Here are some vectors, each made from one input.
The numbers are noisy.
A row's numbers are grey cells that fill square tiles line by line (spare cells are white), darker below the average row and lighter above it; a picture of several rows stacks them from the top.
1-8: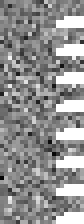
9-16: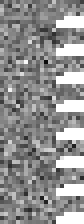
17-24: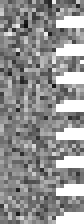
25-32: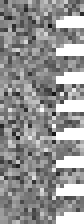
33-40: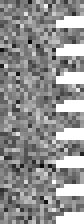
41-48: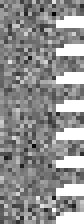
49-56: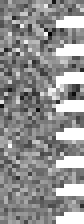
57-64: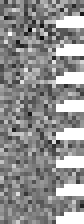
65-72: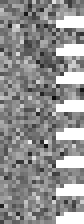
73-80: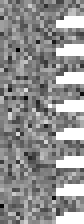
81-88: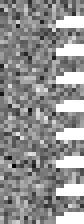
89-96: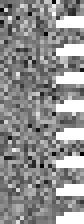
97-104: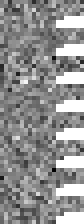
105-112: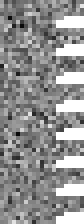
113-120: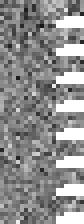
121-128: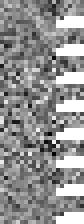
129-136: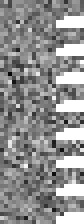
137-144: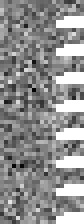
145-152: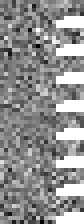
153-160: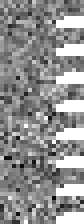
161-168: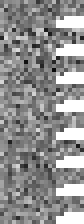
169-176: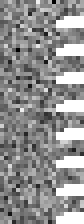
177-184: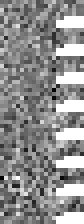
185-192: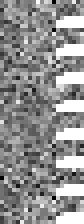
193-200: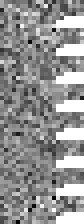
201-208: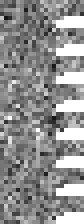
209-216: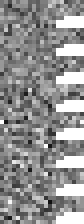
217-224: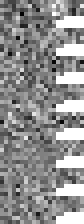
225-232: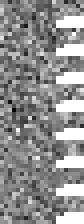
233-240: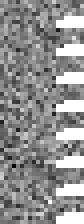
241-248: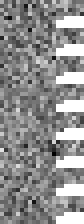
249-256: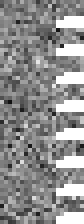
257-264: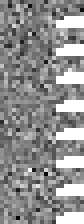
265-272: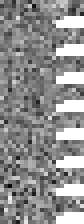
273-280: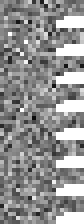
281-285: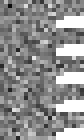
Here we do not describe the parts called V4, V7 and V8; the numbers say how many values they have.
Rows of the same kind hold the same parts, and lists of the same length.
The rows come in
4 kinds.
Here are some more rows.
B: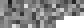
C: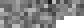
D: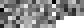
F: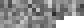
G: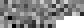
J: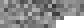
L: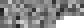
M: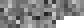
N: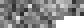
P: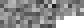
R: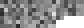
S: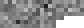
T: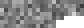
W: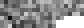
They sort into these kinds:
B, C, F, T
D, L, M, R
G, N, W
J, P, S

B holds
a point on an 11-point line and a value of V7.
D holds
a point on an 11-point circle and a value of V4.
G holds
a point on a 5-point line.
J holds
a value of V7 and a value of V8.
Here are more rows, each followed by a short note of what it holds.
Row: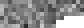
a point on an 11-point line and a value of V7
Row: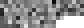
a point on an 11-point circle and a value of V4
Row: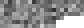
a point on an 11-point line and a value of V7
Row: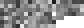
a point on an 11-point circle and a value of V4
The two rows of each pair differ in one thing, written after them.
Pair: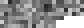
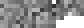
the value of V7
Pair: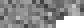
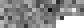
the value of V8
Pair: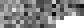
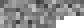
the value of V7
